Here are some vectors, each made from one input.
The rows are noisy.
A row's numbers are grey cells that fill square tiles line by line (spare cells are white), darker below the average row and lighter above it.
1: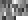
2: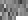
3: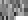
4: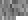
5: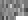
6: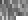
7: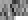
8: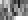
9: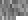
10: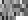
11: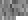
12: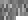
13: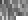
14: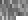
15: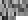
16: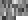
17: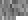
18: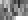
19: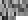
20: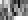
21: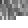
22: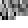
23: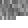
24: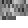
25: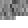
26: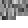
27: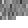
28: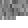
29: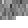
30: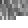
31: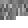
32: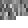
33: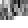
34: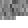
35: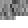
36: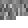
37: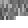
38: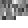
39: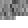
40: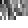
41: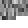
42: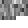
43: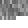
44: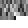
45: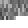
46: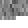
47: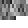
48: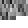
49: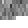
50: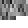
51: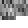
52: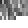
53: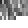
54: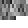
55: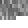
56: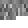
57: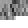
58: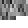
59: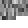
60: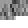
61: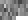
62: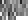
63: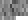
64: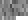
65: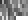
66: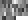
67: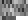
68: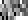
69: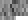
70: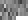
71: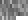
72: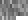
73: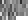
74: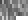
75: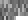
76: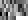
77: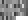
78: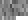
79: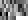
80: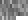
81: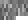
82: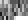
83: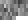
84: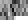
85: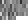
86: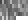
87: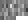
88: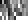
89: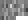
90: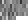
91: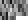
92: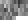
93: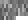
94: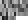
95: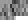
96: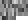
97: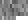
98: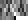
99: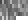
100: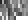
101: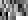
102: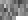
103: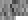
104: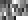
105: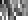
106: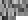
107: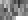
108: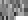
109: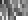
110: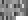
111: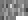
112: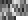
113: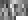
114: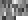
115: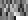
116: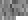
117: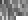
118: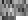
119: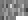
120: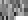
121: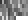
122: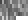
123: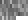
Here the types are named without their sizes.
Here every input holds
a point on a line.
